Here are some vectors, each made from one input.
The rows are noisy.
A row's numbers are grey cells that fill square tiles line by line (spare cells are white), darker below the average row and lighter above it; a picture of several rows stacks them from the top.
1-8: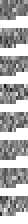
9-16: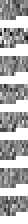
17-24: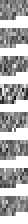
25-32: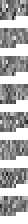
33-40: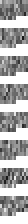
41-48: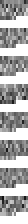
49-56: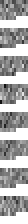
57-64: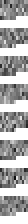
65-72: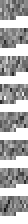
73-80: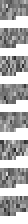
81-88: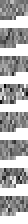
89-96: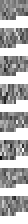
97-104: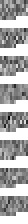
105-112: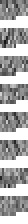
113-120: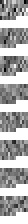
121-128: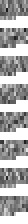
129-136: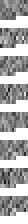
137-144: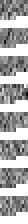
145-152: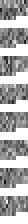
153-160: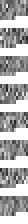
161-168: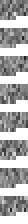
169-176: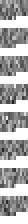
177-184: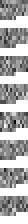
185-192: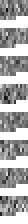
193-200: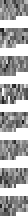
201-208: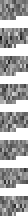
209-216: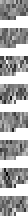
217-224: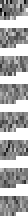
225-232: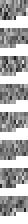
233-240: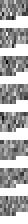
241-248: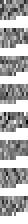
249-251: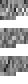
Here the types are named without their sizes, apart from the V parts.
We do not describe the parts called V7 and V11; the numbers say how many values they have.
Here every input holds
a true/false value and a value of V7, together with either a node of a tree, or a value of V11.
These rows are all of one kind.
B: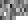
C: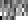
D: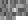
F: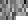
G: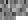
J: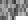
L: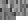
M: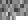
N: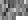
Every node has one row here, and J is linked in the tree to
L and M.
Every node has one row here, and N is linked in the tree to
F and L.
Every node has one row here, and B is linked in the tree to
C and L.
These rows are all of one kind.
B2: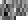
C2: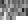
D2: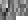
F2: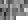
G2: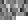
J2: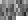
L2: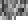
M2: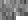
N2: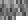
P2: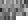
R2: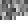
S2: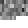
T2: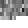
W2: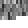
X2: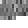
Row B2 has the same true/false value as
D2, F2, M2 and P2.
